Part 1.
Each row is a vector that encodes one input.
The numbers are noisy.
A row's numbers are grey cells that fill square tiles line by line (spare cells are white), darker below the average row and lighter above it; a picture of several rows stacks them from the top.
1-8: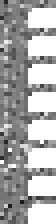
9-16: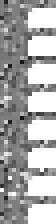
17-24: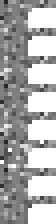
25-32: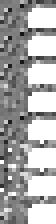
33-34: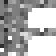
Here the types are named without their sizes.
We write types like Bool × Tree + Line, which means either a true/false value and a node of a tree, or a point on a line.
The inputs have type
Line.
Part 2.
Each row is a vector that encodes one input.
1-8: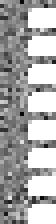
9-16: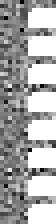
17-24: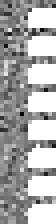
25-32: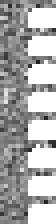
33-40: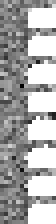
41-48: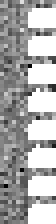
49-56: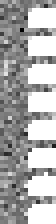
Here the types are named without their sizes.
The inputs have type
Line × Line + Unit.
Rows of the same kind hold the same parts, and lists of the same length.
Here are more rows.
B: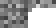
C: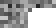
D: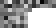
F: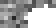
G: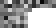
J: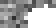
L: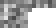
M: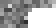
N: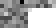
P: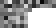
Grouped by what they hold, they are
B, C, F, J, L, M, N
D, G, P

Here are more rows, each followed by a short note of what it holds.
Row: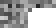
a point on each of two lines
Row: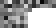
a fixed value
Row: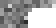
a point on each of two lines
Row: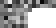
a fixed value
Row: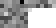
a point on each of two lines
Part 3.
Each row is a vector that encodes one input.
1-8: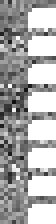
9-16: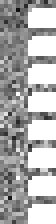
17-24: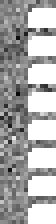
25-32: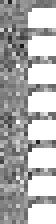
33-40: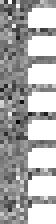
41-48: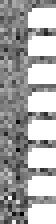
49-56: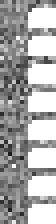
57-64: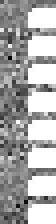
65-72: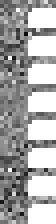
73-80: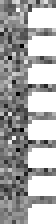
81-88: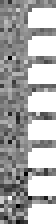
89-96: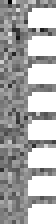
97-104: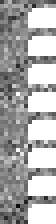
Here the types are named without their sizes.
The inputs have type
Circle.
